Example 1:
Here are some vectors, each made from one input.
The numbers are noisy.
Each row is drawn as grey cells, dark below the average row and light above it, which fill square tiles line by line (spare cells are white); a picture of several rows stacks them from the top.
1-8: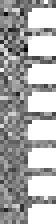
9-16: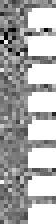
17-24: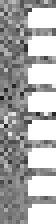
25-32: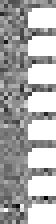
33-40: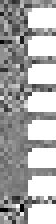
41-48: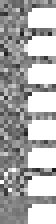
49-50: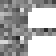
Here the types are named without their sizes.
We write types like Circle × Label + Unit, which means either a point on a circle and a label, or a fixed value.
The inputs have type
Line.
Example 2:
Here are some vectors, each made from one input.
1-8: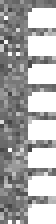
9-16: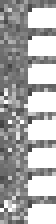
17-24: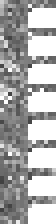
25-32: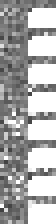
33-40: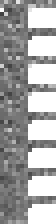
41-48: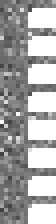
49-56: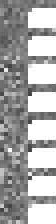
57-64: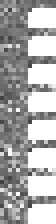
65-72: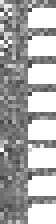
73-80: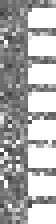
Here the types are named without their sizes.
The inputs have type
Circle.
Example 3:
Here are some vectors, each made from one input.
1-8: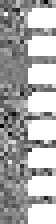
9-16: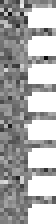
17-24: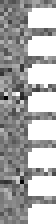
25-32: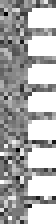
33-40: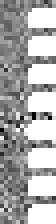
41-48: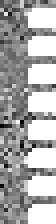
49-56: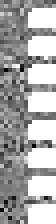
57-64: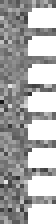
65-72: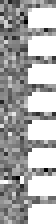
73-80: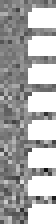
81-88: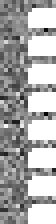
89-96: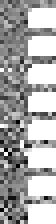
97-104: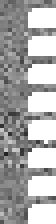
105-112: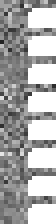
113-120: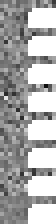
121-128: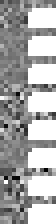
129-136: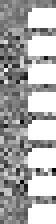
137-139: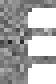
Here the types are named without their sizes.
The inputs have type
Line.
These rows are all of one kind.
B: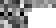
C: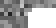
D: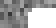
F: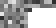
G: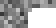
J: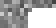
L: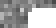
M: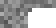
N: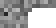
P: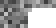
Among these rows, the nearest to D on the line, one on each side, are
C and M.
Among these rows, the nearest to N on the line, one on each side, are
J and L.
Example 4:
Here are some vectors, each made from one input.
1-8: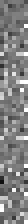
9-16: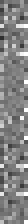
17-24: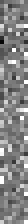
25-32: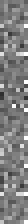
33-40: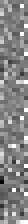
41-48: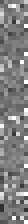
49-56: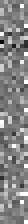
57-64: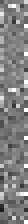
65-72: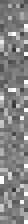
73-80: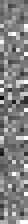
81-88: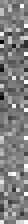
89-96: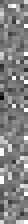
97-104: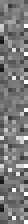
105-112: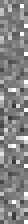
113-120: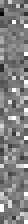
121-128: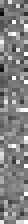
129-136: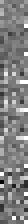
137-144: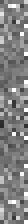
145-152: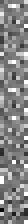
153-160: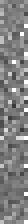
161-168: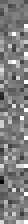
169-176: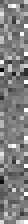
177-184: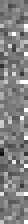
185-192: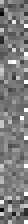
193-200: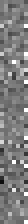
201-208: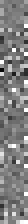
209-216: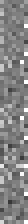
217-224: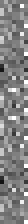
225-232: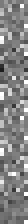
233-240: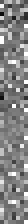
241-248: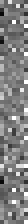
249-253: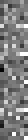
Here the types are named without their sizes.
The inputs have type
Tree + Unit.
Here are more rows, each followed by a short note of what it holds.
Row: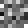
a fixed value
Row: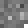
a node of a tree
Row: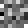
a fixed value
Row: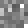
a node of a tree
